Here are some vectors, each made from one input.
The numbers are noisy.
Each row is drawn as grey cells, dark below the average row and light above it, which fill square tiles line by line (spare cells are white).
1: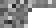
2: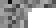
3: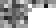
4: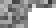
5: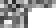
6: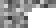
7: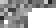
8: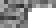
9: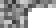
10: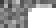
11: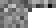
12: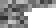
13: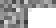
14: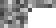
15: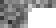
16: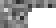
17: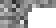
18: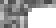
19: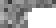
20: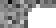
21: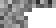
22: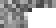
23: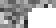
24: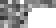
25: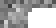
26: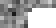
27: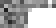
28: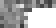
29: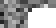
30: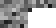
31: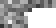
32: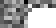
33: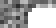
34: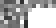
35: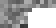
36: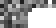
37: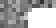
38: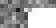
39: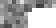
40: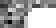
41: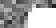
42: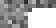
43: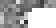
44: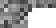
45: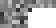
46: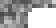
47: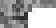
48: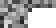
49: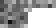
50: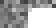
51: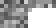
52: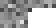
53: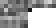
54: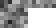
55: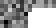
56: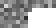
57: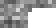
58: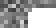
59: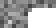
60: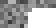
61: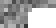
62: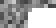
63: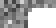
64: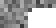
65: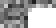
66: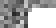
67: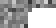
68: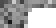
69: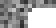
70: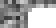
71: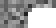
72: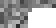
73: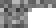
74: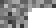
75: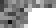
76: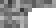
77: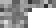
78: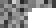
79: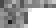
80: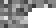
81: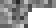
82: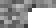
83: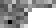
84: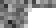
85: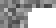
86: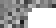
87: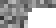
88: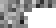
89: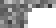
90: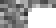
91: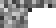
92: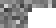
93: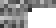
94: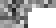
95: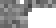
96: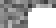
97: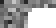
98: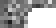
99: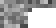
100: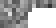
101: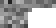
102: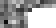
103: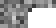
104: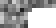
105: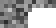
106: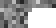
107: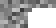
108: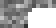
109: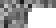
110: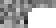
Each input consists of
one of 8 labels, together with either one of 8 labels, or three true/false values.
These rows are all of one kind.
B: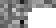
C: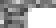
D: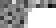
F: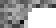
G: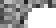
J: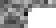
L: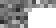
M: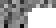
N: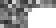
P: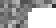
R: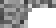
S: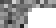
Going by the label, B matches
M and S.
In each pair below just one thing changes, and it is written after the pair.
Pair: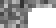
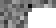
the label
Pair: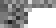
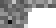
one of the three true/false values
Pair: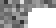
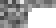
one of the three true/false values
